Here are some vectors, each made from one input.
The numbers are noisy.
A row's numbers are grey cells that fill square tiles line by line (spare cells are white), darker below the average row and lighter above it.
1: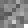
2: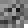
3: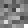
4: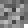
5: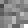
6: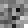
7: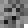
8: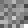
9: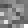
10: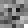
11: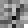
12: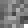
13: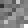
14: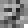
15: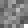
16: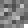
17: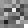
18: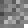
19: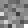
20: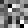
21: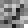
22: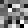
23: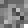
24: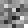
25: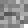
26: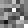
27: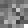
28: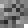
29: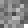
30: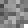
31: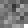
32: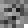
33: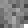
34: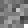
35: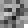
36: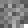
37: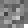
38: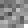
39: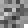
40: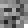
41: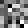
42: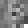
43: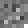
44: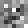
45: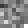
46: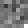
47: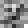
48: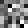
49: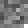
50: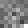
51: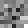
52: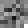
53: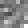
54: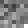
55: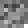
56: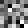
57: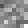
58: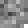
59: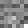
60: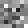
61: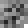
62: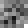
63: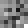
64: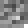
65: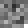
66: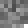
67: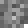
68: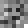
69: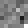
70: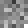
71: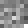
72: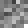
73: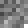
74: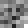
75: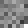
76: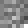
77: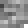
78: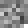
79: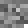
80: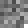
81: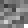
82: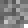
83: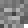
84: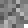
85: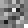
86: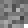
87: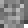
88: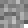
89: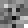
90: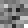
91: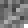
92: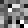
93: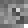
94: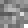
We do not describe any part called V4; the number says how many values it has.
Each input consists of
a list of up to two items, each a true/false value and a value of V4.
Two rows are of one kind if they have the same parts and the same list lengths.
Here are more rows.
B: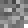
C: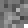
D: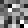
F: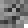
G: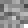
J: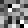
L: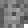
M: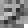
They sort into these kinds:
B, C, G, L
D, J
F, M

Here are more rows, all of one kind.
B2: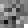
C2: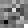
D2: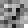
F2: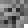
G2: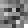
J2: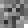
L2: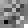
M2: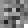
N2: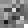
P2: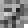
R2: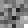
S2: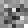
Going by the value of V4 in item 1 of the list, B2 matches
F2, J2 and R2.
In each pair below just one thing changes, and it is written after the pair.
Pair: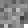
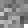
the true/false value in item 2 of the list
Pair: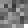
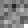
the true/false value in item 2 of the list
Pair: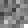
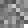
the value of V4 in item 1 of the list
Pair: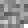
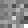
the true/false value in item 1 of the list
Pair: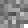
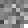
the value of V4 in item 1 of the list
